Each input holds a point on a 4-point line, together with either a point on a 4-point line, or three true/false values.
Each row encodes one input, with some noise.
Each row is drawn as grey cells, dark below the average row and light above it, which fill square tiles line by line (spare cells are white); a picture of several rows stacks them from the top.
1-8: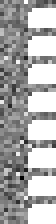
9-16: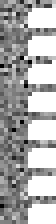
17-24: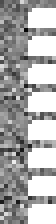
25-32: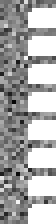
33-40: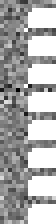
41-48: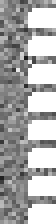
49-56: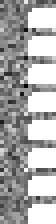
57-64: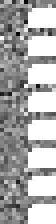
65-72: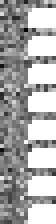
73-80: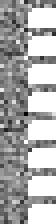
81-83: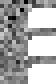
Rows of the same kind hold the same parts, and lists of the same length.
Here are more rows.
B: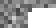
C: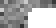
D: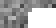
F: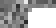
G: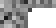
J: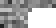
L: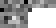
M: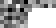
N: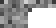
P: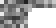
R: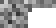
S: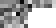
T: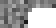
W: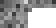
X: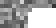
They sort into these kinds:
B, C, D, F, G, J, L, N, R, T, W, X
M, P, S

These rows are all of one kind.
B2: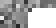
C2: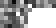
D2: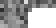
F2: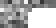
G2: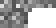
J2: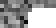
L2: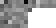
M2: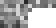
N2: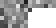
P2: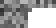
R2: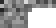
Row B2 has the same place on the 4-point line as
C2, L2, M2 and N2.
